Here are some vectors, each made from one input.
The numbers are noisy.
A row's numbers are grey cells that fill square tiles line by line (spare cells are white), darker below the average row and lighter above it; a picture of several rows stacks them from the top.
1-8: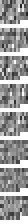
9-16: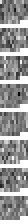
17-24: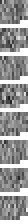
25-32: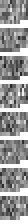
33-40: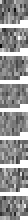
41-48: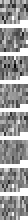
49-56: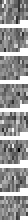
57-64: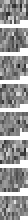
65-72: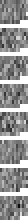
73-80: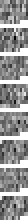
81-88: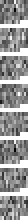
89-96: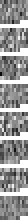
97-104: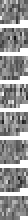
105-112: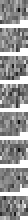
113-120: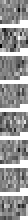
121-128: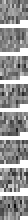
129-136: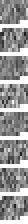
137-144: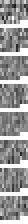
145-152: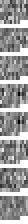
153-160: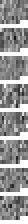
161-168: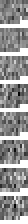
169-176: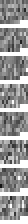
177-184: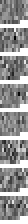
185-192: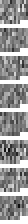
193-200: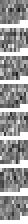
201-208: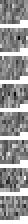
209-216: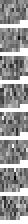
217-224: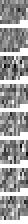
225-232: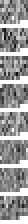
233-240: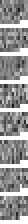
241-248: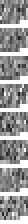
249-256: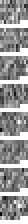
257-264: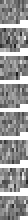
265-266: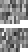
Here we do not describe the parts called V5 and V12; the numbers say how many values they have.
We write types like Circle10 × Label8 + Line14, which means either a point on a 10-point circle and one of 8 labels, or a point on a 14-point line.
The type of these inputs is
Line9 × (Tree11 + V5) + V12.
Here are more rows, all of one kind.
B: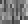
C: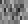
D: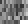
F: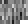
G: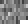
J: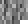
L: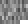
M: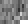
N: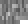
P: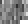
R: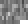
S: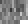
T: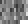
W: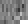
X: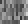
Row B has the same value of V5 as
D, M, W and X.
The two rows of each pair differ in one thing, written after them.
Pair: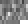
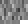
the value of V5
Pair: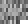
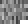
the value of V5
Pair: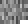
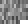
the value of V5
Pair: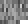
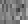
the place on the 9-point line
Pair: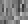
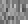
the value of V5
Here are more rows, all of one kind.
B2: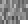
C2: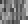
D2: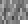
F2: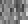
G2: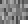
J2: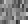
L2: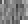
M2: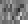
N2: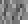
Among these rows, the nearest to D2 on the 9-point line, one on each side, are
B2 and M2.
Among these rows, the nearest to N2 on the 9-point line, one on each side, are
F2 and M2.
